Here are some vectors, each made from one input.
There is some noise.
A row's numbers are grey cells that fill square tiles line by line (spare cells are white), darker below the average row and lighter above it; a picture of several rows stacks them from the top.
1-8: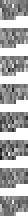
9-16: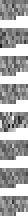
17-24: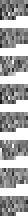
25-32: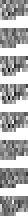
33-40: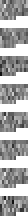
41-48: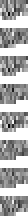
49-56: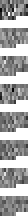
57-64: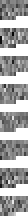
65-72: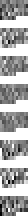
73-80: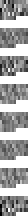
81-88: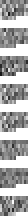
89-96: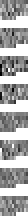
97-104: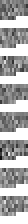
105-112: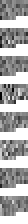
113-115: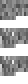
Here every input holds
either a point on an 8-point line, or a point on a 9-point line.
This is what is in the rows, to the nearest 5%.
About 55% of them hold a point on an 8-point line. The rest hold a point on a 9-point line.
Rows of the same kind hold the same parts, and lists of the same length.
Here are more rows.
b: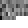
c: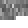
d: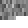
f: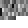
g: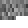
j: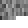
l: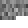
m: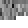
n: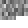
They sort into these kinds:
b, c, d, g, j, l
f, m, n

